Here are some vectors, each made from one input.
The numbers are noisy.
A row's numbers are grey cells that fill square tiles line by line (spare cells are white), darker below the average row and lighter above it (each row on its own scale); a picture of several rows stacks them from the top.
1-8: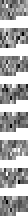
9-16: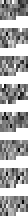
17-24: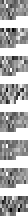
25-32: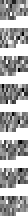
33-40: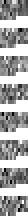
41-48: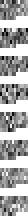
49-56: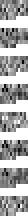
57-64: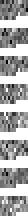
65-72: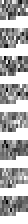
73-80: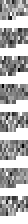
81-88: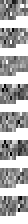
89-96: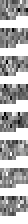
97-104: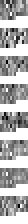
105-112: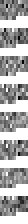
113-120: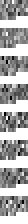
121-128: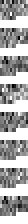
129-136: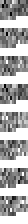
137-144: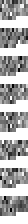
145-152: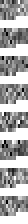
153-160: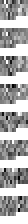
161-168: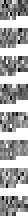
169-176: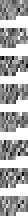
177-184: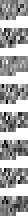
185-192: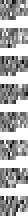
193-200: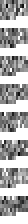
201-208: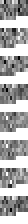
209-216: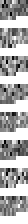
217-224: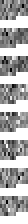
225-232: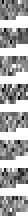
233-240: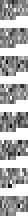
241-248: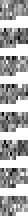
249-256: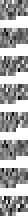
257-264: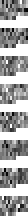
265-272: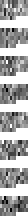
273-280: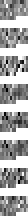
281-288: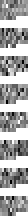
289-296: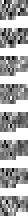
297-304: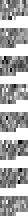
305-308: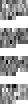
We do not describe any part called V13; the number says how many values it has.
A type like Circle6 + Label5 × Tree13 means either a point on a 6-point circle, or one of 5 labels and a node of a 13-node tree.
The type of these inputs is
List2(Bool × V13).
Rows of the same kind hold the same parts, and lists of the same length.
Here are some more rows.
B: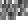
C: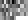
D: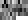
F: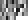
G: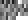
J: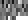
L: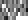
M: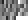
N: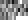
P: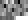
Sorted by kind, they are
B, D
C, F, G, J, L, M, N
P

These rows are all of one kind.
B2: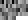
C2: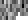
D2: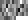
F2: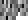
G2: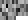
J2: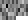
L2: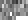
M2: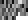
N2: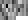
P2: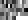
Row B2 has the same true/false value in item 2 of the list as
C2, F2, M2 and P2.
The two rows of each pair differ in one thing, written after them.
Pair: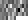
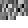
the value of V13 in item 2 of the list
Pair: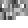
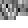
the true/false value in item 1 of the list
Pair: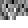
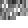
the true/false value in item 1 of the list
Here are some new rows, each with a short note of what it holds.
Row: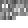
a list of two items
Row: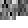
a list of one item
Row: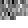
a list of two items
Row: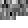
a list of one item
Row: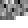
the empty list
